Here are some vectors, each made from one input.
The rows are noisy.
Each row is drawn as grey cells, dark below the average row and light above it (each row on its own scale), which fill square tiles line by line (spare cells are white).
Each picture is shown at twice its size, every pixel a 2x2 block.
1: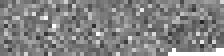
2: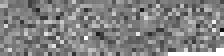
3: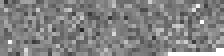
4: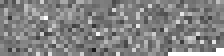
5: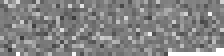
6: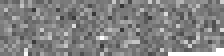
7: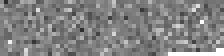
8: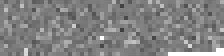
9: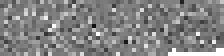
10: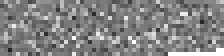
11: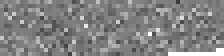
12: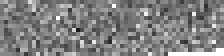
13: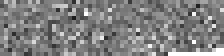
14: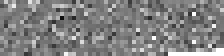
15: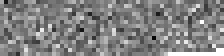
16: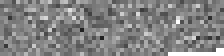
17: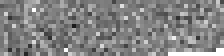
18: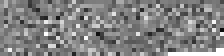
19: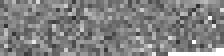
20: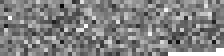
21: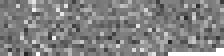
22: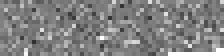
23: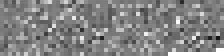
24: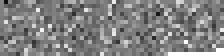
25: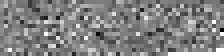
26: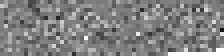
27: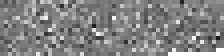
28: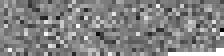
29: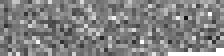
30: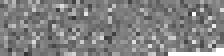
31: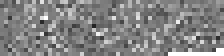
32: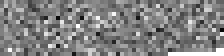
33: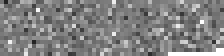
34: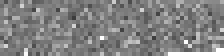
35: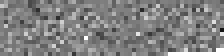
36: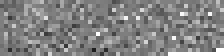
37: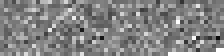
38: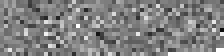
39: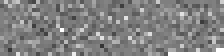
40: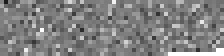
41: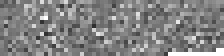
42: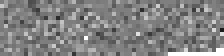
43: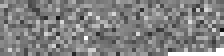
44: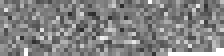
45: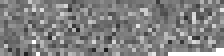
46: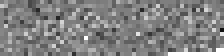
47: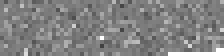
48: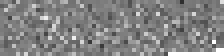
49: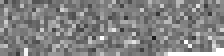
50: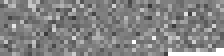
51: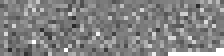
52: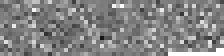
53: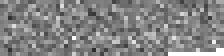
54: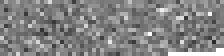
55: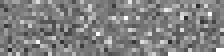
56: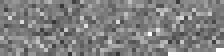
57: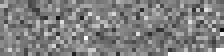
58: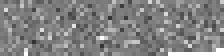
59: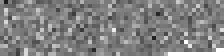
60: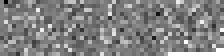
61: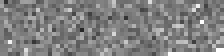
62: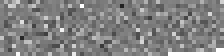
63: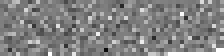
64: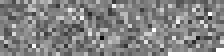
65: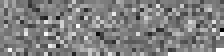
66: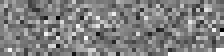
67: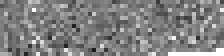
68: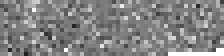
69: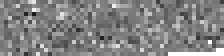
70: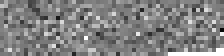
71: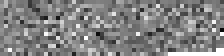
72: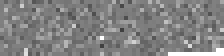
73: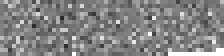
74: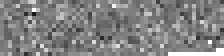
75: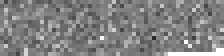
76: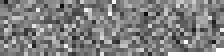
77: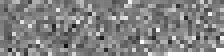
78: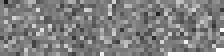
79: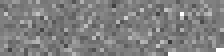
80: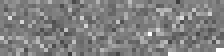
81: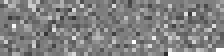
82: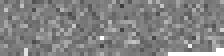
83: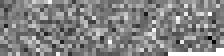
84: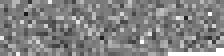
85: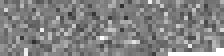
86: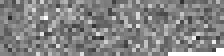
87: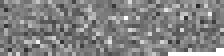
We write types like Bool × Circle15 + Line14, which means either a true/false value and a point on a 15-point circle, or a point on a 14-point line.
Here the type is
Line4 + Line8 × (Tree9 + Unit).
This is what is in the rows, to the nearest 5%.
About 20% of them hold a point on a 4-point line. The rest hold a point on an 8-point line, together with either a fixed value, or a node of a 9-node tree.
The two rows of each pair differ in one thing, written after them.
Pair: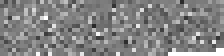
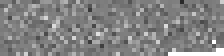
the place on the 8-point line
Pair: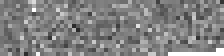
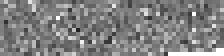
the place on the 8-point line
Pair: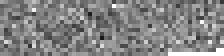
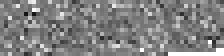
the node of the tree
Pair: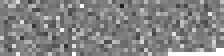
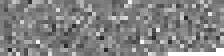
the place on the 8-point line
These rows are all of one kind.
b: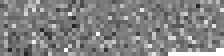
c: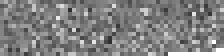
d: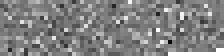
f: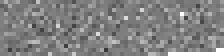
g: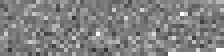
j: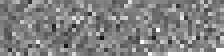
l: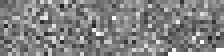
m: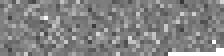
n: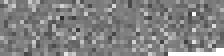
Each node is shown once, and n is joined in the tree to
b and c.
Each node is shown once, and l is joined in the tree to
m.
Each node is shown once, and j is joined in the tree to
f.
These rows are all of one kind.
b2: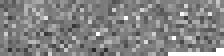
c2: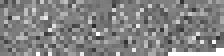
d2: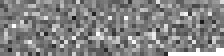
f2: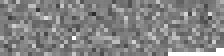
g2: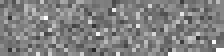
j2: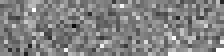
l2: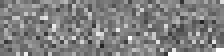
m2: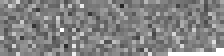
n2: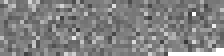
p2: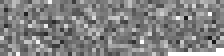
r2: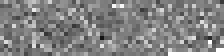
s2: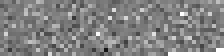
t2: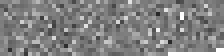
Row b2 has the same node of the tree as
d2, f2 and s2.
